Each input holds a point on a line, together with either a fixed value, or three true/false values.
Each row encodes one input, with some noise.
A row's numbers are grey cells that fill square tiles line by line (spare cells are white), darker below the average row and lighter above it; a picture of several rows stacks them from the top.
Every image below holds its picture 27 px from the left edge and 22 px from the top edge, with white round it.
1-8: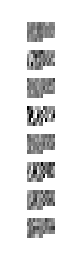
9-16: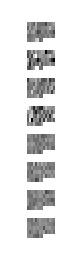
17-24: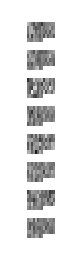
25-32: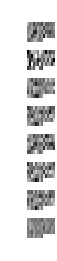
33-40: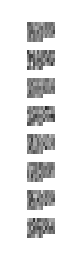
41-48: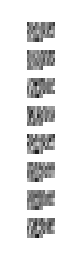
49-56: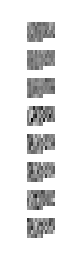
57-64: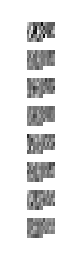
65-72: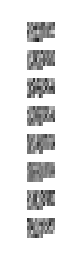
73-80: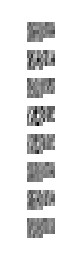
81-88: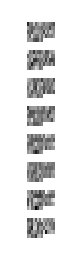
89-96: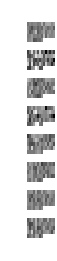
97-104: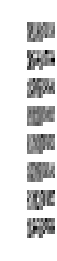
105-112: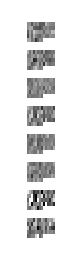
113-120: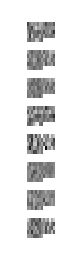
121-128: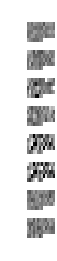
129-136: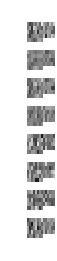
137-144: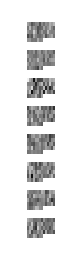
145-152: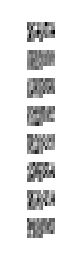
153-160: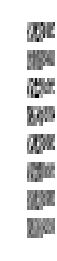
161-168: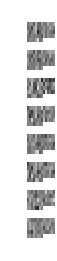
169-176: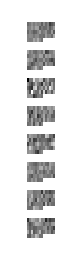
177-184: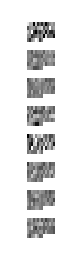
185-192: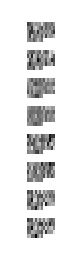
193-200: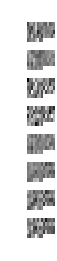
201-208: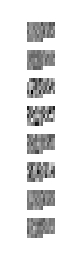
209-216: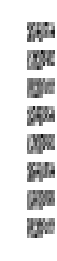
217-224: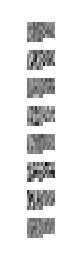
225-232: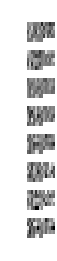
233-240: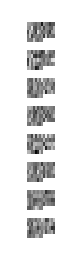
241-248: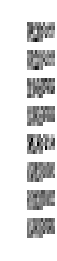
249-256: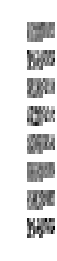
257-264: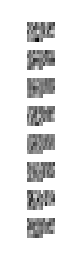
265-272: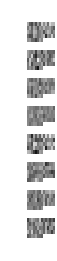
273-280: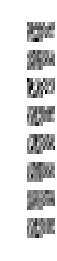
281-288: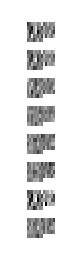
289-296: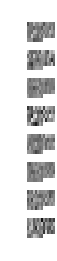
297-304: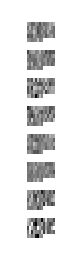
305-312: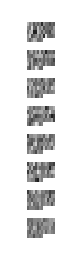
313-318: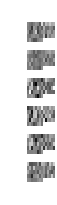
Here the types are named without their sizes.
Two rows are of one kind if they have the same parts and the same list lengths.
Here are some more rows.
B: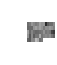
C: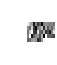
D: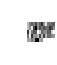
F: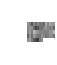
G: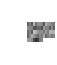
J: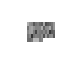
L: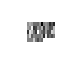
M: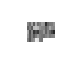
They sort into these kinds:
B, C, D, F, G, M
J, L

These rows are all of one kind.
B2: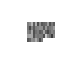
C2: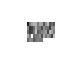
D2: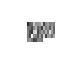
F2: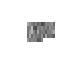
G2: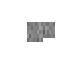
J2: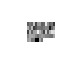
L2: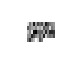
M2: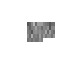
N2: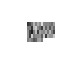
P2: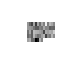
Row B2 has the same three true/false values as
D2, J2, M2 and P2.
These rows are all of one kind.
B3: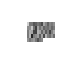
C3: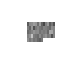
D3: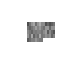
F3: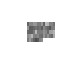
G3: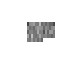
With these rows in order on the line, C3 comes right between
F3 and G3.
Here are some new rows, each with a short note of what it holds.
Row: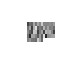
a point on a line
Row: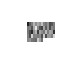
a point on a line
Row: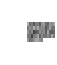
a point on a line and three true/false values
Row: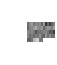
a point on a line
